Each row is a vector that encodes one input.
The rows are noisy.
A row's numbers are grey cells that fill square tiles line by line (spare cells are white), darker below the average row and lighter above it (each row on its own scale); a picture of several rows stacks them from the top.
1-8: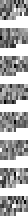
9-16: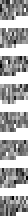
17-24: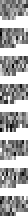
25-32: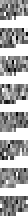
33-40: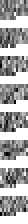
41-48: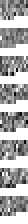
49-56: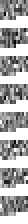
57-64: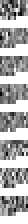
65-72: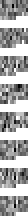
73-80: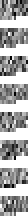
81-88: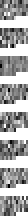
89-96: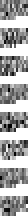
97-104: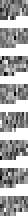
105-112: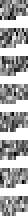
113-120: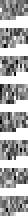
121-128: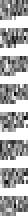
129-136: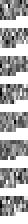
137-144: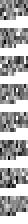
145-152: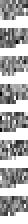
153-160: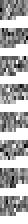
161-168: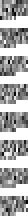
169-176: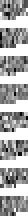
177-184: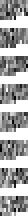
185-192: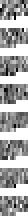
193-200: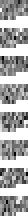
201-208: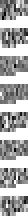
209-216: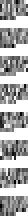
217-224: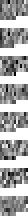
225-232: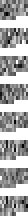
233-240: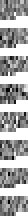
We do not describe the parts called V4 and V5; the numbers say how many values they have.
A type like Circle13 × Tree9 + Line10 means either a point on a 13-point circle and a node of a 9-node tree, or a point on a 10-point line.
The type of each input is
Label7 × (Line8 + V5) × V4 + Tree7.
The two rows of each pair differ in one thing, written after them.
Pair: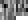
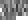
the value of V5
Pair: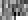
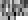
the value of V5
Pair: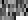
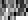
the value of V4
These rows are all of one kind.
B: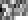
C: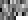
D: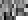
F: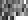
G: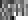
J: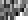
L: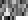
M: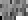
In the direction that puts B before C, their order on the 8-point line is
M, D, L, B, C, G, F, J.
